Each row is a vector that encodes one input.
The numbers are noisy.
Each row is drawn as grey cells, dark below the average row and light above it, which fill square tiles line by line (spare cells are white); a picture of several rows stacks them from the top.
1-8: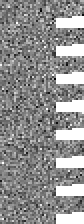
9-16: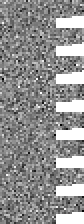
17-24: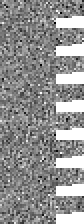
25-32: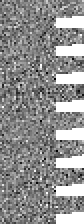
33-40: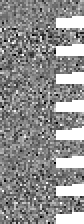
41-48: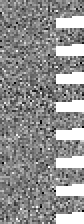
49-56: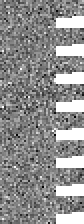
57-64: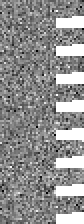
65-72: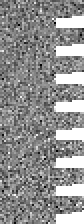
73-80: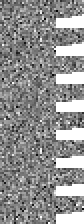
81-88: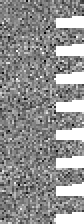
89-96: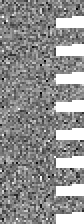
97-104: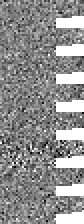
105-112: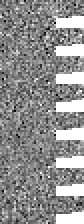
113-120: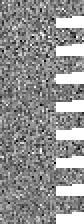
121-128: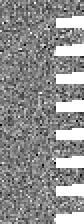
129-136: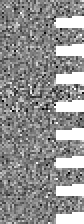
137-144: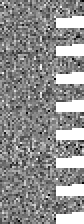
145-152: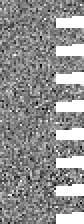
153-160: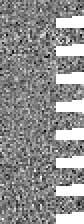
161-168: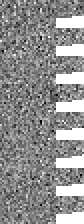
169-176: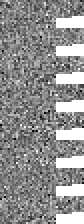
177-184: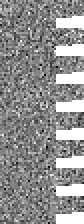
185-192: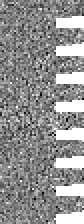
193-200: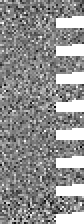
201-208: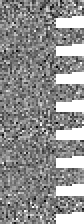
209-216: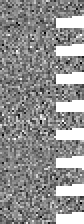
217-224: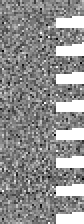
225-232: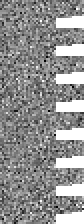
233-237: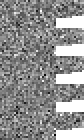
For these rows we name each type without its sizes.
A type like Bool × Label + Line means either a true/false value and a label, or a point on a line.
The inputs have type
(Label × Tree + Line) × Tree × Tree.
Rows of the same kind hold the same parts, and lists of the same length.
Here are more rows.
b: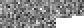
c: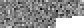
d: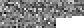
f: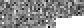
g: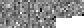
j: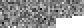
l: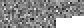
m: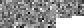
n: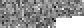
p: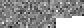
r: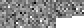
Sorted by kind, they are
b, d, f, l, m, p
c, g, j, n, r

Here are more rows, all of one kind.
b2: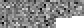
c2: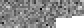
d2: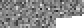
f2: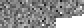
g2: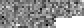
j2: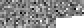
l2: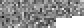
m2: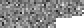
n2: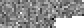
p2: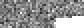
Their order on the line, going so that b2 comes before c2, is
j2, m2, f2, d2, b2, c2, g2, l2, n2, p2.
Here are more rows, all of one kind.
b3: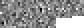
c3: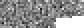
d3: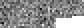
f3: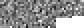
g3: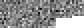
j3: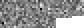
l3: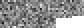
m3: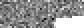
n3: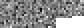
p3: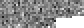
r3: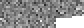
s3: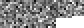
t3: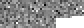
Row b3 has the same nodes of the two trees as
f3, n3 and s3.
